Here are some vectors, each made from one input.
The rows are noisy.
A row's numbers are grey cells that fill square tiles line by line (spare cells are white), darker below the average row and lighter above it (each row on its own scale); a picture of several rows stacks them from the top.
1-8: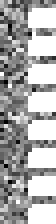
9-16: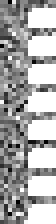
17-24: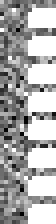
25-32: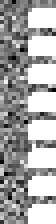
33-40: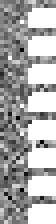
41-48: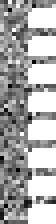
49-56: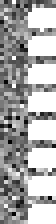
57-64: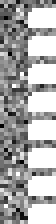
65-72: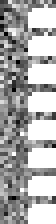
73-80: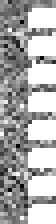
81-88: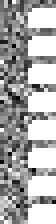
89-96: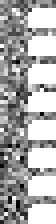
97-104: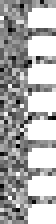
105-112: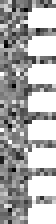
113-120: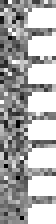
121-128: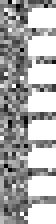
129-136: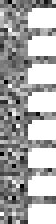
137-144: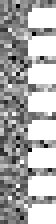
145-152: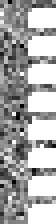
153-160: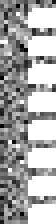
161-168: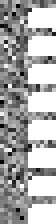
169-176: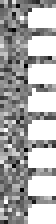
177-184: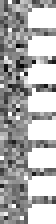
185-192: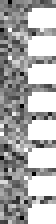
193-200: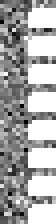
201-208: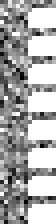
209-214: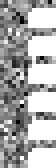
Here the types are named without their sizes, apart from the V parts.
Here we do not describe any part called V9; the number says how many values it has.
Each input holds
a point on a line and a value of V9, together with either a point on a circle, or a fixed value.
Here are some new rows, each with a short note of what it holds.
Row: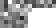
a point on a line and a value of V9
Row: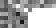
a point on a line and a value of V9
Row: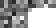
a point on a circle, a point on a line and a value of V9
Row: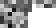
a point on a circle, a point on a line and a value of V9
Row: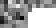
a point on a line and a value of V9
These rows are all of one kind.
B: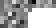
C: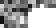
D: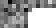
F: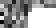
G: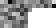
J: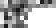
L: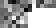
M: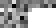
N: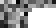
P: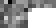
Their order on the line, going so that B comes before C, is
B, J, N, D, P, G, M, F, L, C.
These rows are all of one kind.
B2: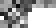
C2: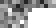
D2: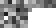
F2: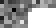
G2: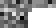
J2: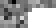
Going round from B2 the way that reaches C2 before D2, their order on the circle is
B2, C2, D2, J2, F2, G2.
